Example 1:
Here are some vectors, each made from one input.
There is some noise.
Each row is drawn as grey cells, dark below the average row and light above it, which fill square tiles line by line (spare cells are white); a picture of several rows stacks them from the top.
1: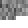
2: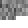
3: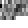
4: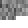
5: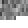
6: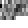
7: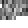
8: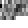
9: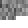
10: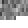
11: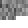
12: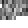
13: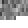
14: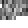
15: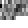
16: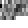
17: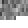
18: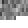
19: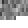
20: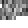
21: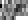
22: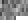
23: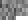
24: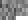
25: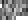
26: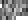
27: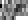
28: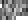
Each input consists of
a point on a 4-point line.
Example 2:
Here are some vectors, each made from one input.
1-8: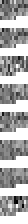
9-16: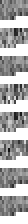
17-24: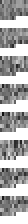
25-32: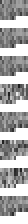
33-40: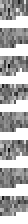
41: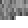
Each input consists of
one of 4 labels.
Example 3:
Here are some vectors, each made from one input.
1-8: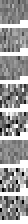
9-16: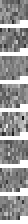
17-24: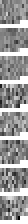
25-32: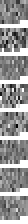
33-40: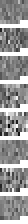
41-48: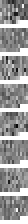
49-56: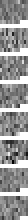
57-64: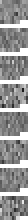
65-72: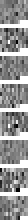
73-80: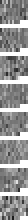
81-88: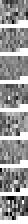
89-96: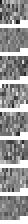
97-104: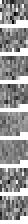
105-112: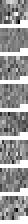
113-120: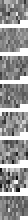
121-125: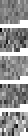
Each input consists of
either a fixed value, or three true/false values.
